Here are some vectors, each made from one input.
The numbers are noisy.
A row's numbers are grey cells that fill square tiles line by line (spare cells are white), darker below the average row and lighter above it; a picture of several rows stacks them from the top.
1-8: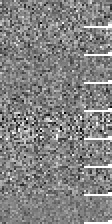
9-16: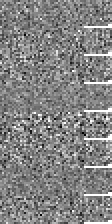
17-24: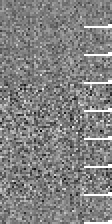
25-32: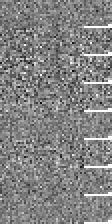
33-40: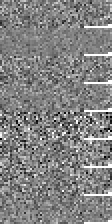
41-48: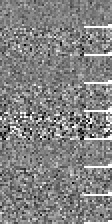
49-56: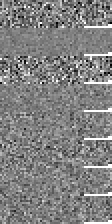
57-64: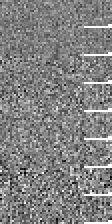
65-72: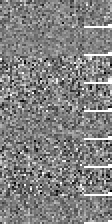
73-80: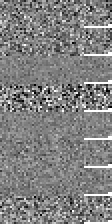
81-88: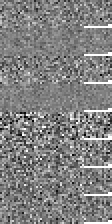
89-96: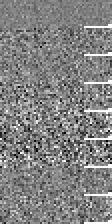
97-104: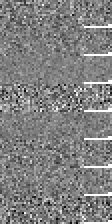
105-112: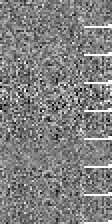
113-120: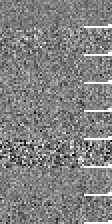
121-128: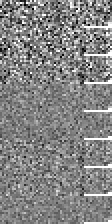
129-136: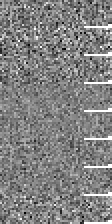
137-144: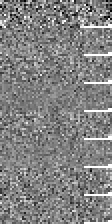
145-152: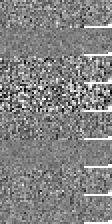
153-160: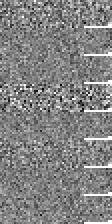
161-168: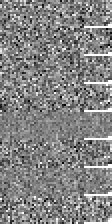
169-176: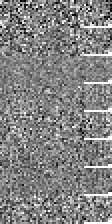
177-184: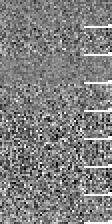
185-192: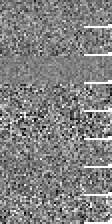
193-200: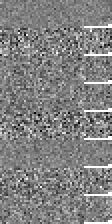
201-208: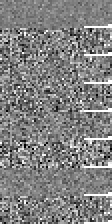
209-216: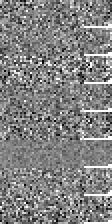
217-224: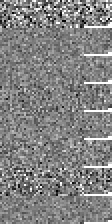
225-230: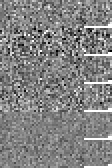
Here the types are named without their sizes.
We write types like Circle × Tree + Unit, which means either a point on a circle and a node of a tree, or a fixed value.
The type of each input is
List(Circle).
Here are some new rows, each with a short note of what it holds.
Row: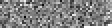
a list of three items
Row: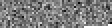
a list of one item
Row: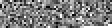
the empty list
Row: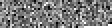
a list of three items
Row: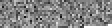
a list of one item
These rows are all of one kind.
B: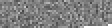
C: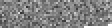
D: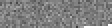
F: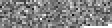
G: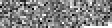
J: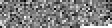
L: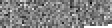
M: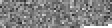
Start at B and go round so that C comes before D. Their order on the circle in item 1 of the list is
B, C, D, M, J, F, G, L.
